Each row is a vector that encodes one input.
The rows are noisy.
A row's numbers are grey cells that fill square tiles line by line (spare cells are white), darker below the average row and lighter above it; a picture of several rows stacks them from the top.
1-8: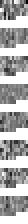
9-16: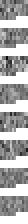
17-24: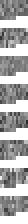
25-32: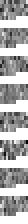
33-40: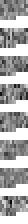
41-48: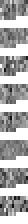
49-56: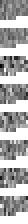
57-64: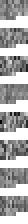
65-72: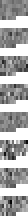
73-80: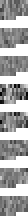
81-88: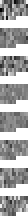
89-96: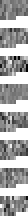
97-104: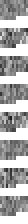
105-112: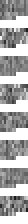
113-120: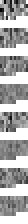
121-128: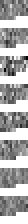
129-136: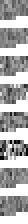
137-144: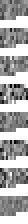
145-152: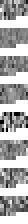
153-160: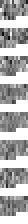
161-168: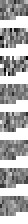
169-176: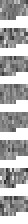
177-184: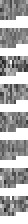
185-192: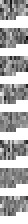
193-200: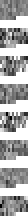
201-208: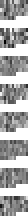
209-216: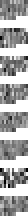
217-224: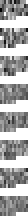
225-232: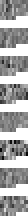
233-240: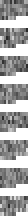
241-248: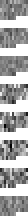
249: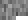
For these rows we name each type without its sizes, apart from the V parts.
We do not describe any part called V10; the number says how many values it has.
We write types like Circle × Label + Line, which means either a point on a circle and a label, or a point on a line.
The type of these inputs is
(Bool × Bool × Bool + Circle) × List(Line × V10).
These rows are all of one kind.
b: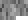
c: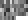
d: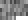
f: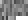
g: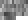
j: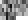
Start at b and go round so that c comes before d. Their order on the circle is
b, c, f, d, g, j.
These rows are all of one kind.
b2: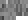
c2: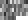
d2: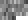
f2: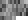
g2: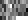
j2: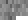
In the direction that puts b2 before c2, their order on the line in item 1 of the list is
d2, g2, j2, f2, b2, c2.
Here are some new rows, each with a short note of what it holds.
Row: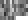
a point on a circle, together with a list of two items
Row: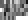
a point on a circle, together with a list of one item
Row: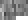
a point on a circle, together with a list of two items
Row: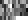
a point on a circle, together with a list of two items
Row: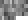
a point on a circle, together with a list of two items
